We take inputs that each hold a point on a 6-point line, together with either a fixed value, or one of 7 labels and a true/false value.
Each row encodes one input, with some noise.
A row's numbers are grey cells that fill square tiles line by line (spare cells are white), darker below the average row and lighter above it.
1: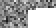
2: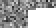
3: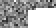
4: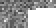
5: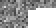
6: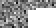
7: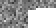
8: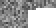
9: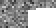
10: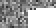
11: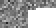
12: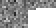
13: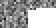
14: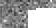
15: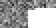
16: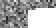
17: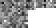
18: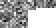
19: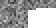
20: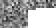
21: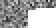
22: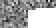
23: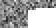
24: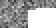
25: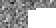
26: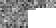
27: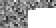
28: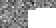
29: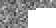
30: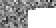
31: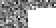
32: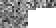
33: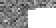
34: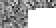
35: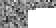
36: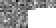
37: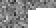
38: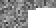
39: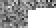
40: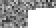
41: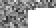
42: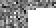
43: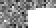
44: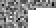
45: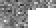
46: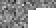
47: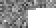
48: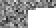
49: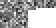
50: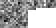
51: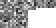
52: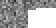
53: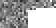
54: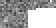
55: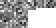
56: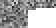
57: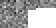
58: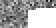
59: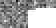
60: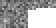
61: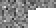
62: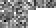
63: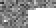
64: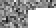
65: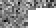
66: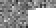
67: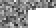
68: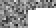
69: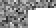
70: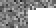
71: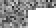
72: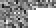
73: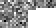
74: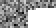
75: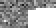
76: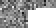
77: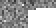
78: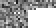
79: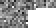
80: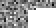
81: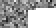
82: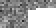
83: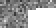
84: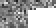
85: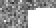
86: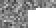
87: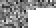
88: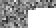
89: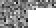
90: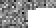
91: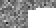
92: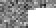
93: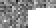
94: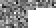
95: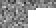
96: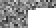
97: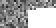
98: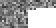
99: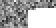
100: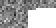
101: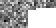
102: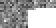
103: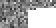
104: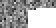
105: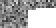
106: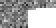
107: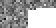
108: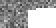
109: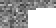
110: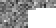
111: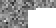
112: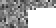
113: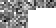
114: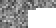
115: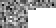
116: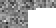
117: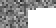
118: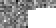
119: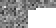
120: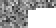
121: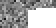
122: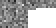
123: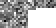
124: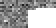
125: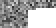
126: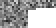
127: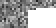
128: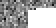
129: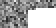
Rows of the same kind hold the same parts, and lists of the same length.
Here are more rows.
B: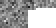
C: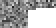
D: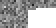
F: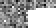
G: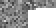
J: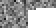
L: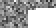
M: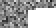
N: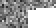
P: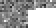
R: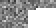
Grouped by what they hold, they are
B, D, F, G, J, N, P, R
C, L, M

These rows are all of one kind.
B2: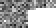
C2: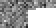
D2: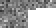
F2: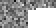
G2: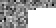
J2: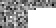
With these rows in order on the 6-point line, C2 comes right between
B2 and D2.
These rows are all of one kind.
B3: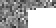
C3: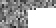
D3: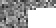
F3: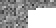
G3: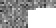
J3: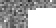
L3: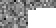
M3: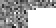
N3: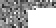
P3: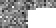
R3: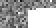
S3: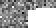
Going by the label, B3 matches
J3, M3, N3 and R3.
